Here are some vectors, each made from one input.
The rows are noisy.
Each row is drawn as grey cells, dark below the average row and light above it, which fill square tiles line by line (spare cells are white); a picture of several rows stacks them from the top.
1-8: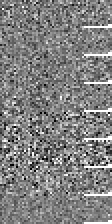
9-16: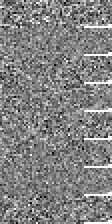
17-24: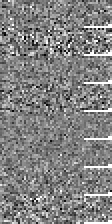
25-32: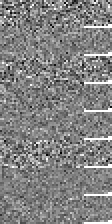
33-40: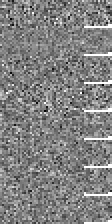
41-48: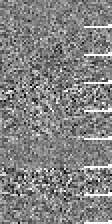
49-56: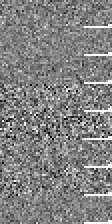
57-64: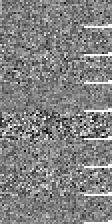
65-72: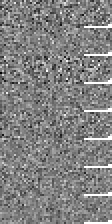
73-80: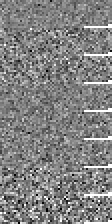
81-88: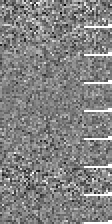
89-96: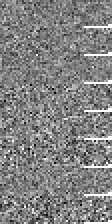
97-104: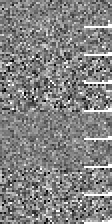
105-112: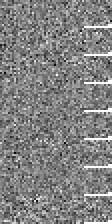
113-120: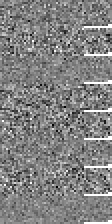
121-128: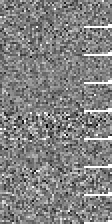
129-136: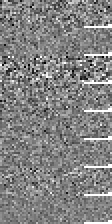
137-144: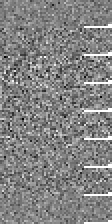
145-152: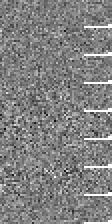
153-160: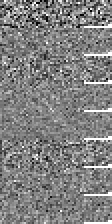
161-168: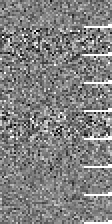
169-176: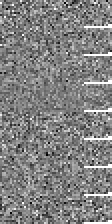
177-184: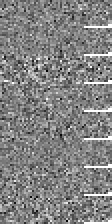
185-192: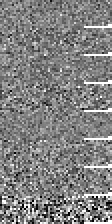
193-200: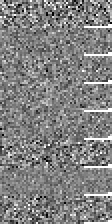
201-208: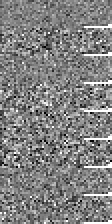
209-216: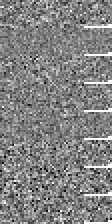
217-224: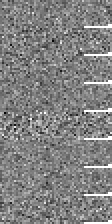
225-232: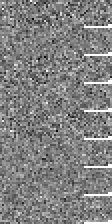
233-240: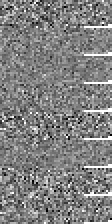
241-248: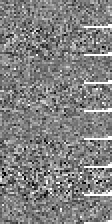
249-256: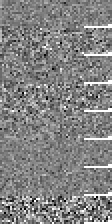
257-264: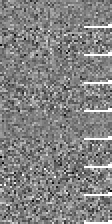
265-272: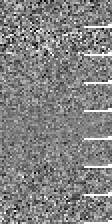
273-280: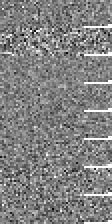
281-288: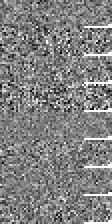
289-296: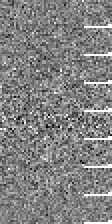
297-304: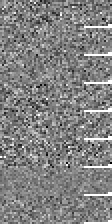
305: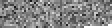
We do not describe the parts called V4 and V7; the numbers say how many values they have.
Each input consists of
a point on an 8-point line, a value of V4 and a value of V7, together with either a point on a 13-point circle, or a fixed value.
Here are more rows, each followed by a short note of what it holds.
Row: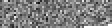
a point on an 8-point line, a value of V4 and a value of V7
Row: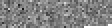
a point on a 13-point circle, a point on an 8-point line, a value of V4 and a value of V7
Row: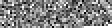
a point on a 13-point circle, a point on an 8-point line, a value of V4 and a value of V7
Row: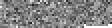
a point on a 13-point circle, a point on an 8-point line, a value of V4 and a value of V7
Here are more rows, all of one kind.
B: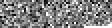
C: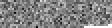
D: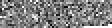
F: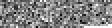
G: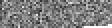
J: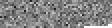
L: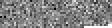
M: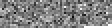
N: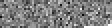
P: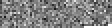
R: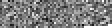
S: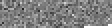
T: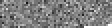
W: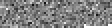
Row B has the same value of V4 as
C, F, G and L.
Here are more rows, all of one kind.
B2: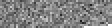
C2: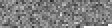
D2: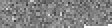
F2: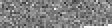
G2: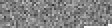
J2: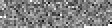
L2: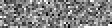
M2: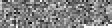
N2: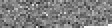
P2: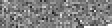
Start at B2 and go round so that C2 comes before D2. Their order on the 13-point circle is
B2, M2, N2, C2, J2, D2, G2, L2, F2, P2.
